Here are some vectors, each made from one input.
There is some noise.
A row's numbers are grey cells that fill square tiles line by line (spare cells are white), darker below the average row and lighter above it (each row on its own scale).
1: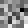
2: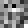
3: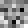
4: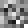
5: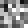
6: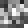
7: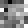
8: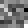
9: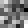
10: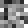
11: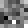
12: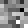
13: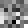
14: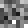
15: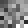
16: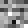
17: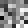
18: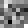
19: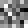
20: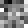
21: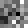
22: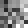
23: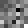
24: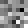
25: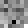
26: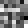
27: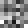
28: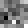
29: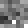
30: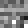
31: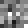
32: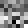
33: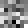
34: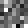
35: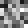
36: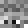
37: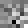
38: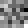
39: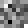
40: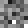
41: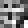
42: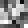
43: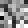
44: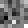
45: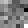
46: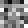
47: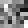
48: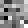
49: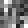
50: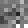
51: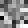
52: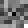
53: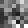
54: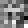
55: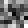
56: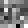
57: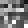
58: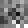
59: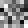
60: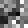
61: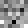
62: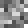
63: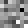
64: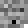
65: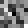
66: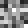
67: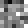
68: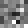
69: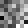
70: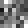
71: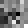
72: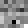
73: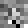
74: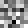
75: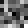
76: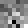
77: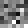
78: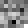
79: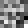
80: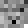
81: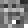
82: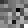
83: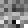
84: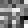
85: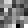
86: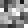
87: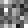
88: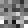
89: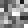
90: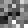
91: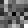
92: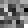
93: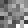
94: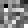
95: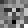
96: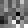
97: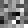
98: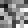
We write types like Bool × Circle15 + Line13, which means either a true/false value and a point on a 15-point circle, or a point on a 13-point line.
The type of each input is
Bool × (Circle8 + Label7).
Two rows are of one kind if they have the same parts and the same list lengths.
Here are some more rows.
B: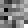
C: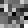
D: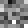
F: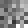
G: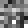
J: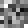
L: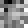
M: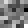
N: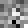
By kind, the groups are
B, D, F, G, L
C, J, M, N

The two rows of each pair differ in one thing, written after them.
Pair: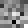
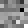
the label
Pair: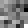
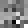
the true/false value
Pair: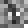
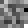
the true/false value
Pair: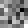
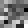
the label
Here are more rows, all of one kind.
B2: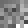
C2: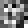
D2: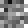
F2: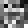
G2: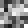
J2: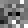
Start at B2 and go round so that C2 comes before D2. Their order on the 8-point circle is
B2, F2, C2, G2, D2, J2.
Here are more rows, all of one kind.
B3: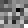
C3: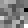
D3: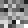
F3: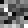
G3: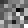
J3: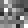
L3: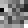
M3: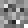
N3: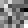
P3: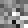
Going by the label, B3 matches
F3 and G3.
